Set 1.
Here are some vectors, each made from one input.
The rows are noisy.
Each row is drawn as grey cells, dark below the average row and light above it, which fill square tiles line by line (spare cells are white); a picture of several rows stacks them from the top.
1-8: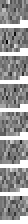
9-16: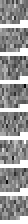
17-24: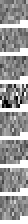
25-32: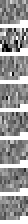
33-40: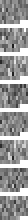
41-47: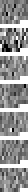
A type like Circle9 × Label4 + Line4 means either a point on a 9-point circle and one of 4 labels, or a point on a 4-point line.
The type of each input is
Label6 × Label6 + Unit.
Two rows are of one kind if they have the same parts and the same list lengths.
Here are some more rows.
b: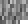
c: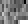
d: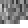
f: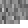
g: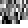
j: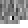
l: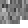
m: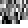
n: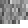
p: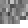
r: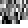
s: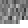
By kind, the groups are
b, c, d, f, j, l, n, p, s
g, m, r

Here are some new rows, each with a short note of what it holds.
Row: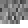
two labels (each one of 6)
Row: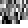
a fixed value
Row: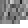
two labels (each one of 6)
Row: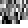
a fixed value
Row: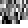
a fixed value
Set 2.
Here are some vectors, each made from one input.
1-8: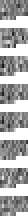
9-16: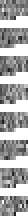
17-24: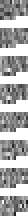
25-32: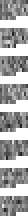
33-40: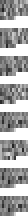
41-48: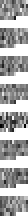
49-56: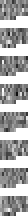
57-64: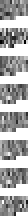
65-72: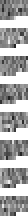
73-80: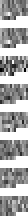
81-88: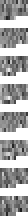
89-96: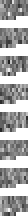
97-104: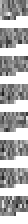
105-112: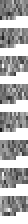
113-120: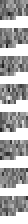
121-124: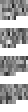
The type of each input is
List2(Line10).
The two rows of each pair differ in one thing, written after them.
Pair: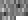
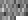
the place on the 10-point line in item 2 of the list
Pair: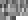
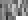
the place on the 10-point line in item 1 of the list
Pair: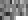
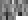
the place on the 10-point line in item 1 of the list
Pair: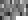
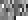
the place on the 10-point line in item 1 of the list
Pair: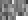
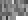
the place on the 10-point line in item 2 of the list
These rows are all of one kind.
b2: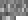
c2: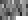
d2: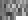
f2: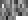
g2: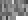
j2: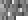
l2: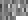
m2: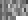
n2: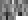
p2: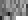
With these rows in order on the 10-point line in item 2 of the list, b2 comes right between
g2 and p2.
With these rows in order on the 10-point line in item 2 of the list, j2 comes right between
c2 and n2.
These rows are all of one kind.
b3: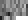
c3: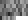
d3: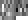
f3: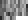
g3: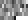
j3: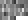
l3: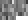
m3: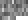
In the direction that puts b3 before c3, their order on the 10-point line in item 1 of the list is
f3, b3, c3, l3, m3, j3, d3, g3.
